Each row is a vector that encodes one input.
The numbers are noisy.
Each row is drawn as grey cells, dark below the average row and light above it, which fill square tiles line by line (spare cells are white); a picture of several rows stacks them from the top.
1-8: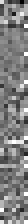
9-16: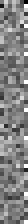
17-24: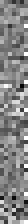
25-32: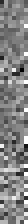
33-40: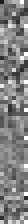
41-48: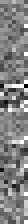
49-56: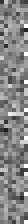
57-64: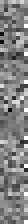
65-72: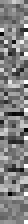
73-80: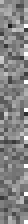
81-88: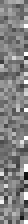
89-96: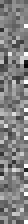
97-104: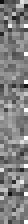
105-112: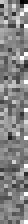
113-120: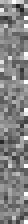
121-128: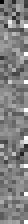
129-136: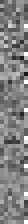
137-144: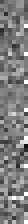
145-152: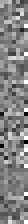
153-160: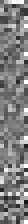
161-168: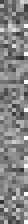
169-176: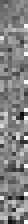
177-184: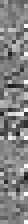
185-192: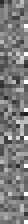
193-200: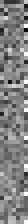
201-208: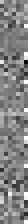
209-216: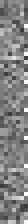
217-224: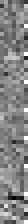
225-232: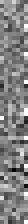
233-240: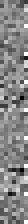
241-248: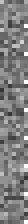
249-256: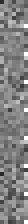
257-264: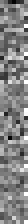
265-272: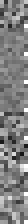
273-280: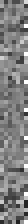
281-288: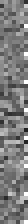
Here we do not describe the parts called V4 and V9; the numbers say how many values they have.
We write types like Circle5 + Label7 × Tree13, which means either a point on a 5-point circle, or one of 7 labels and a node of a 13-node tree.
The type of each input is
Bool × V4 + Line5 × (Line5 + V9).
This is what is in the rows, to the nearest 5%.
About 75% of them hold a point on a 5-point line, together with either a point on a 5-point line, or a value of V9. The rest hold a true/false value and a value of V4.
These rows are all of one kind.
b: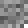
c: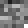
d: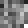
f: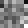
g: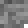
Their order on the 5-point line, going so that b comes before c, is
b, d, g, f, c.
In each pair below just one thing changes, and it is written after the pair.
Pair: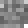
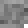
the place on the 5-point line
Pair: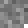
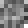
the value of V9
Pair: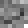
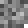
the place on the 5-point line
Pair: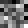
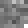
the place on the 5-point line
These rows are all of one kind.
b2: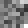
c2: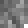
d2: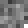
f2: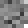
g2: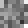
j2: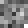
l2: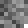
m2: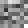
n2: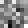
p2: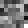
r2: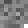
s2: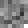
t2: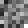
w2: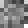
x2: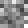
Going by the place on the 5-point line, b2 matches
j2, n2, p2 and r2.
